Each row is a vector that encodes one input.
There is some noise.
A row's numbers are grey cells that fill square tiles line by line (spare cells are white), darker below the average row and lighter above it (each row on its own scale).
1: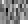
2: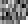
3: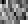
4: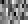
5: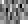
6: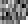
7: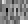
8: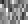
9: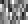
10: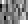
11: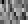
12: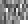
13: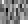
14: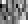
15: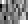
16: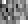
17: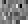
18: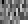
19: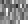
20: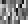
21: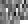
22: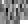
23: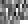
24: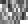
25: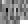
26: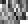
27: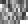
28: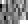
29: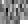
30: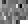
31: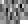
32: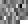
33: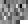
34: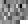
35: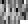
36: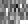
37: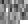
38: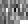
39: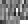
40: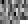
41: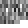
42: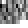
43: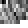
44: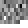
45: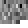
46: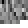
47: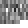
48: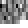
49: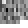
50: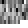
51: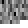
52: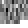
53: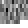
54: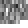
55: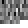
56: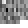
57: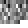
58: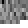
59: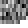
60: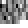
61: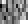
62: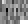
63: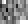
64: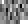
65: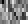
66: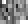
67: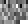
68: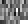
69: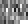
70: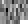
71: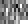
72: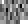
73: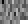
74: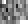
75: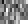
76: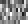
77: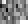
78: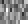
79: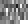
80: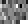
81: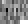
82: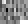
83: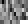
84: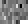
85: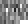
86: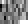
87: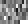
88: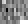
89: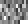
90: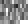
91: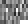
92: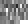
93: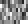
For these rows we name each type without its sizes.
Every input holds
a list of points on a line.
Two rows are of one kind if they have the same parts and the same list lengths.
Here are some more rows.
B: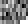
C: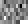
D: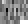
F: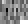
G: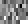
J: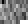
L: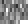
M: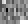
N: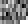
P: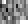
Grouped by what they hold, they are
B, N
C, G, J, L
D, F, M, P

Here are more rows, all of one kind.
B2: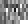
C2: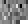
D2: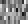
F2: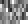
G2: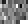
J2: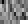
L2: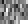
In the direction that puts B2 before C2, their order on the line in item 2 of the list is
L2, D2, B2, F2, C2, J2, G2.
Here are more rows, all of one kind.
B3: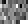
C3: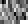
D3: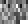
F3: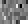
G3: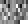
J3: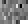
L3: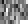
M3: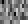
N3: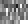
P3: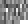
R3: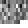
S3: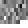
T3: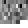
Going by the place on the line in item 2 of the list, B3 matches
F3 and J3.
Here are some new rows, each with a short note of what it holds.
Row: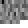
a list of two items
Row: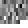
a list of two items
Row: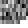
the empty list
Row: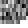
the empty list
